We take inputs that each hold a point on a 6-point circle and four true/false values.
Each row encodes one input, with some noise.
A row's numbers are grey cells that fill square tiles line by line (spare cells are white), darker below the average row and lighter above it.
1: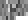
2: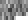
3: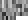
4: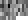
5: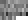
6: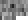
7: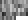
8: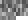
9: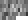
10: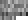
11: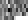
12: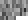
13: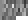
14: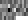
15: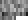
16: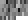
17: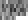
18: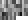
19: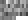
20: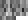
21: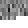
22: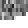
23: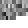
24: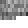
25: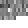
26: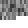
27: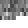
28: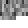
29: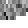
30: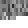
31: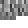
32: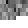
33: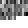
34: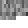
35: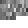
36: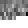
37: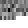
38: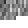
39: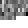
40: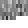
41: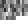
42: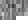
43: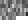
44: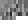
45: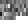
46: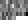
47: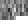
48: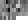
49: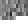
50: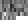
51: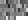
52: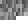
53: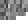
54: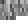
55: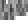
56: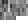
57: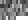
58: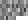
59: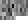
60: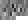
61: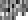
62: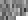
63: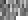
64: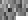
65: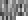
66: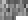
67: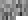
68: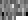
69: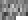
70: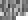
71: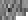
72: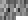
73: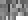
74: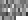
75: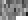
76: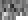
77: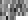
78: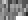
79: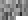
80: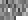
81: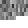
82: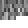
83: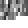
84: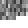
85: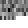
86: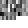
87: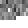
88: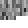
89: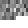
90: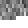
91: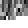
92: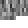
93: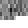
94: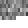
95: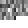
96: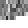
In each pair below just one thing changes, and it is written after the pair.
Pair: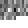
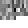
one of the four true/false values
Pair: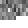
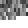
the place on the 6-point circle
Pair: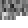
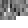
one of the four true/false values
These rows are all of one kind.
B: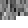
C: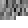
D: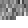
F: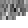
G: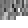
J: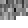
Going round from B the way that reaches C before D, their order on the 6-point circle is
B, F, C, G, J, D.
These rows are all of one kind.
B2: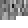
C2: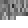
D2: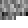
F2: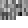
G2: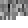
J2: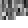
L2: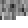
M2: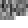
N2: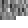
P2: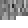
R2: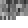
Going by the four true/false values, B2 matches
C2, L2 and P2.
